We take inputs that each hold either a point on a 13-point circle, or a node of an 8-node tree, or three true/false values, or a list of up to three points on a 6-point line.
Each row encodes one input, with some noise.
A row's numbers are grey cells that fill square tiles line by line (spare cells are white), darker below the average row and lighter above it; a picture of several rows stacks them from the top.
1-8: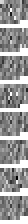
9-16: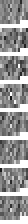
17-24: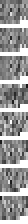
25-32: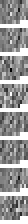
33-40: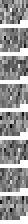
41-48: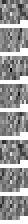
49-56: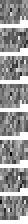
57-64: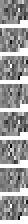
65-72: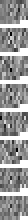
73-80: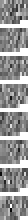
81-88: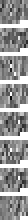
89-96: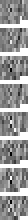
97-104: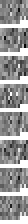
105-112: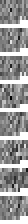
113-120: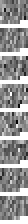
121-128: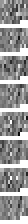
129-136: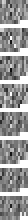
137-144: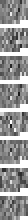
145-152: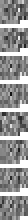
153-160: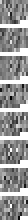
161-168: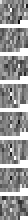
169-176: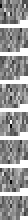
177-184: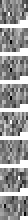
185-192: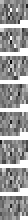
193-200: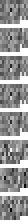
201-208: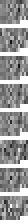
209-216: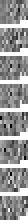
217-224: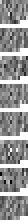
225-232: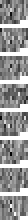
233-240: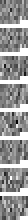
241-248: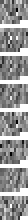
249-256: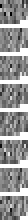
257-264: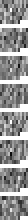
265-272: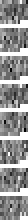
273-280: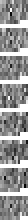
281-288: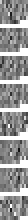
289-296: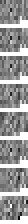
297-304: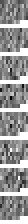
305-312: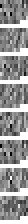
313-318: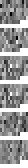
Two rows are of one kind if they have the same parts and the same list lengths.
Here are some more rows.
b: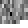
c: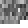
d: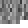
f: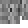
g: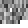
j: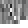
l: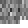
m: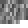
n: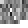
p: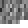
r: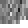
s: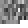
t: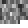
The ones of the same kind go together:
b, g
c, s
d, f
j, n
l, r
m, p
t

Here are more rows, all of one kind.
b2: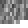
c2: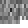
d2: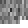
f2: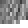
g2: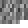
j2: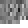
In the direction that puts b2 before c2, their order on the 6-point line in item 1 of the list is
g2, b2, f2, j2, c2, d2.
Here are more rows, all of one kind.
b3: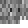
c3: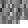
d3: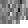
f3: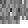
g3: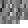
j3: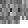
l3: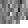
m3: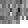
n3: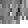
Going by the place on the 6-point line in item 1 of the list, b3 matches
f3 and j3.
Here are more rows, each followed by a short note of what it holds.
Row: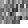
three true/false values
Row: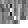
a point on a 13-point circle
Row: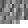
a list of three items
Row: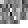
a point on a 13-point circle
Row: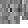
a list of one item
